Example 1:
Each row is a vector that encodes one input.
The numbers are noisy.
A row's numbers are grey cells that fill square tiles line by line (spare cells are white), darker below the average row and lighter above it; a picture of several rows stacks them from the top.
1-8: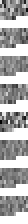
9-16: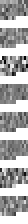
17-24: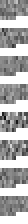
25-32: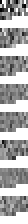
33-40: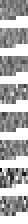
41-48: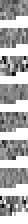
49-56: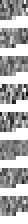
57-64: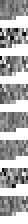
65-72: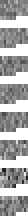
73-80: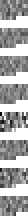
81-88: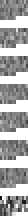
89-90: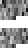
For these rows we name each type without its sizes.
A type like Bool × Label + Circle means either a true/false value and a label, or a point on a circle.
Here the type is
Line.
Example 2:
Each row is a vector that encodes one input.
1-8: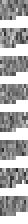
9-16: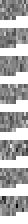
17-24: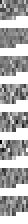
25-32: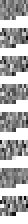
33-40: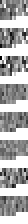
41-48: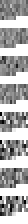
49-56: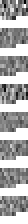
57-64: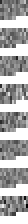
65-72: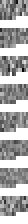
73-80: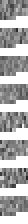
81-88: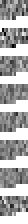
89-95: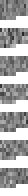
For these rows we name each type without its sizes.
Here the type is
Line.
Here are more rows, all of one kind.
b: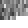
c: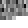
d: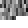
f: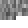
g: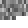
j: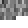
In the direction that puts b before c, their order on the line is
f, b, j, g, d, c.
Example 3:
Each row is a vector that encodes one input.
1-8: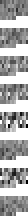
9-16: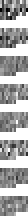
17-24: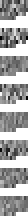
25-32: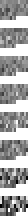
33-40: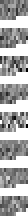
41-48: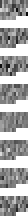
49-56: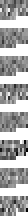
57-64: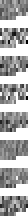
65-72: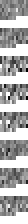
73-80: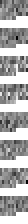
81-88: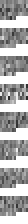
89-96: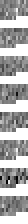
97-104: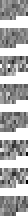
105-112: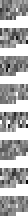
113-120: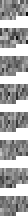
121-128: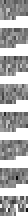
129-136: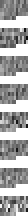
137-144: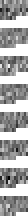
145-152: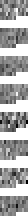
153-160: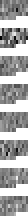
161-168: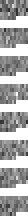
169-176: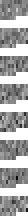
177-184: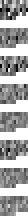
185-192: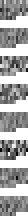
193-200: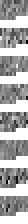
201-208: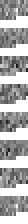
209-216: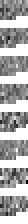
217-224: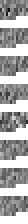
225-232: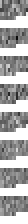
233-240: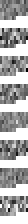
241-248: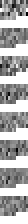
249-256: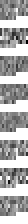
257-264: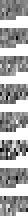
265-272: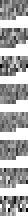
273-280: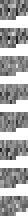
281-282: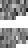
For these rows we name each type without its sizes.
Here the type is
Circle + Unit.
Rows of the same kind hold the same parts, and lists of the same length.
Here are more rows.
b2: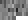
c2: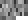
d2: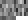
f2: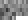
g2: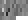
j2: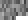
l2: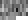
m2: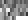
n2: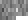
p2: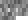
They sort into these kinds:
b2, f2, g2, j2, l2, m2, n2, p2
c2, d2

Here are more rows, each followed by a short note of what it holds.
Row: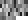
a fixed value
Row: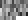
a point on a circle
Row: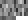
a fixed value
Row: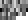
a point on a circle
